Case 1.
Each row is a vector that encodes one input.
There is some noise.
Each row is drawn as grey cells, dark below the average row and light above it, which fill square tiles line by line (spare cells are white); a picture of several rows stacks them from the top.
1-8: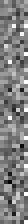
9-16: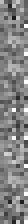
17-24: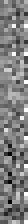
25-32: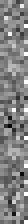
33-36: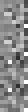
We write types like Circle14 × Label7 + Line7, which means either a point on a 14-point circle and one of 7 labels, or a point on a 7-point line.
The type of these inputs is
Bool × Label5.
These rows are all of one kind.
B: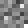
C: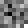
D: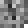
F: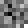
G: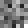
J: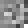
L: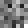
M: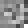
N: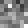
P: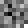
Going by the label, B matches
C, F and P.
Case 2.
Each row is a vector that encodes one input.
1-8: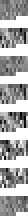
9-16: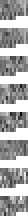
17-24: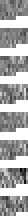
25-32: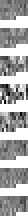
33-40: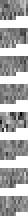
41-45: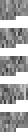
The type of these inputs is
Bool × (Tree7 + Unit).
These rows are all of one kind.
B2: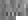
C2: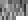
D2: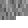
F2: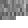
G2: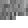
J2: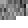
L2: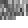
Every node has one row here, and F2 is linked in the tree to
B2 and L2.
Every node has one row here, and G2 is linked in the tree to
B2 and J2.
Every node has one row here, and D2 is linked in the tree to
B2 and C2.
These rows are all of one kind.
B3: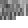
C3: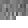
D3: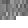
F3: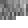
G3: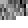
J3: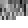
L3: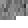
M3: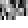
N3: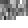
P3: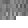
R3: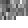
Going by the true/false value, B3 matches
F3 and M3.
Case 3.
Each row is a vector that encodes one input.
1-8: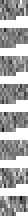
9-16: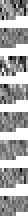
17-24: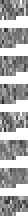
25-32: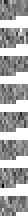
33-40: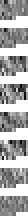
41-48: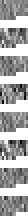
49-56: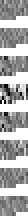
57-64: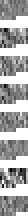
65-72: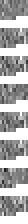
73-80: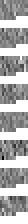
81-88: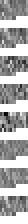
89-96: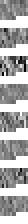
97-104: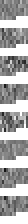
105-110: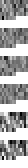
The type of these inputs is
Bool × Tree9 + Unit.
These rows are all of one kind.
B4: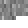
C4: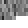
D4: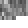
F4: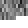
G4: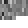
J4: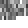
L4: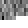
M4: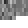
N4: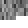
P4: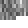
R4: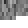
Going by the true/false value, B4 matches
D4, J4 and P4.
